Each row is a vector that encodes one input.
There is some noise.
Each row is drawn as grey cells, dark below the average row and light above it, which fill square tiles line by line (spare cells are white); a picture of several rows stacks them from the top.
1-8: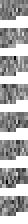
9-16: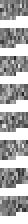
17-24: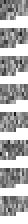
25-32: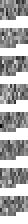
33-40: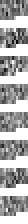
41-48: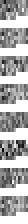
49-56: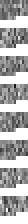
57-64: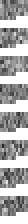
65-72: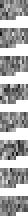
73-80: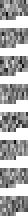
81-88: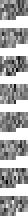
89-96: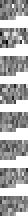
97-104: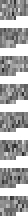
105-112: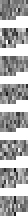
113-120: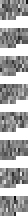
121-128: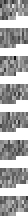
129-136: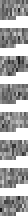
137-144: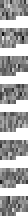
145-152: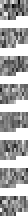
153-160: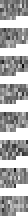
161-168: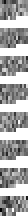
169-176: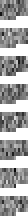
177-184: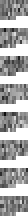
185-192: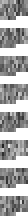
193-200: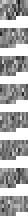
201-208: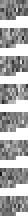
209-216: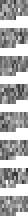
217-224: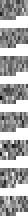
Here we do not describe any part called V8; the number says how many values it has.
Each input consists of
either three labels (each one of 6) and a true/false value, or two values of V8.
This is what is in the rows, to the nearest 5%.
About 55% of them hold three labels (each one of 6) and a true/false value. The rest hold two values of V8.
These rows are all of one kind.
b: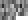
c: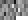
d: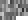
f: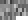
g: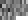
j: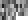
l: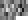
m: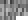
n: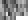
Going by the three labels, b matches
j and l.
